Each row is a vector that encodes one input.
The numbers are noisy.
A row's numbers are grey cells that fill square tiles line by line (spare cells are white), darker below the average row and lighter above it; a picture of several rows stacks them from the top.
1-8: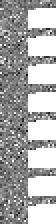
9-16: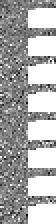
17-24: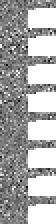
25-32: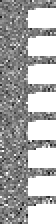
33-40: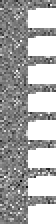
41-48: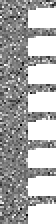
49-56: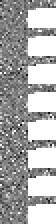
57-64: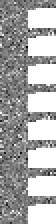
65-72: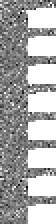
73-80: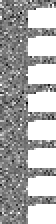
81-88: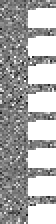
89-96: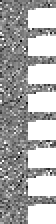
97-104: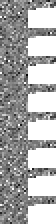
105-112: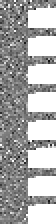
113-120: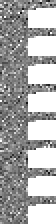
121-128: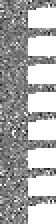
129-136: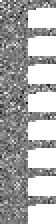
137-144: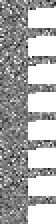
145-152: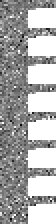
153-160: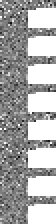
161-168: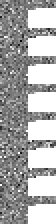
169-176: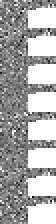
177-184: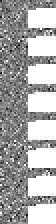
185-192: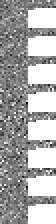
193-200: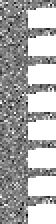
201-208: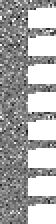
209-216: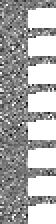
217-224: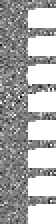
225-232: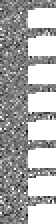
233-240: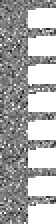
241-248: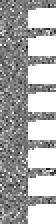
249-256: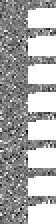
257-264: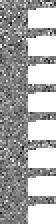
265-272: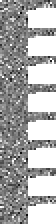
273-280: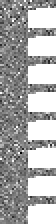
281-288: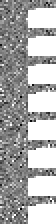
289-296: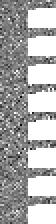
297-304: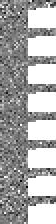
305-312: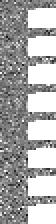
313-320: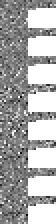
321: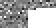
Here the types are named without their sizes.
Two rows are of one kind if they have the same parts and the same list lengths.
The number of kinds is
2.
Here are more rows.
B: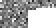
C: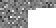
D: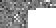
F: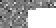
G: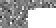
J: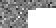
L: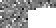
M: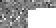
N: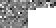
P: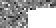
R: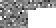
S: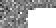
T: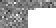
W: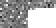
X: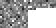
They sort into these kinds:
B, L, N, P, R, X
C, D, F, G, J, M, S, T, W

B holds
a label and a point on a line.
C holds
a point on each of six circles.
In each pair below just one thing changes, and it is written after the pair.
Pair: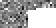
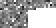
the place on the line
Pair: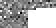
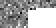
the place on the line
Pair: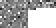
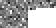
the place on the line
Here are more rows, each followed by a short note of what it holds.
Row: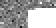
a point on each of six circles
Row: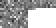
a point on each of six circles
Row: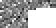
a label and a point on a line
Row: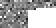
a label and a point on a line
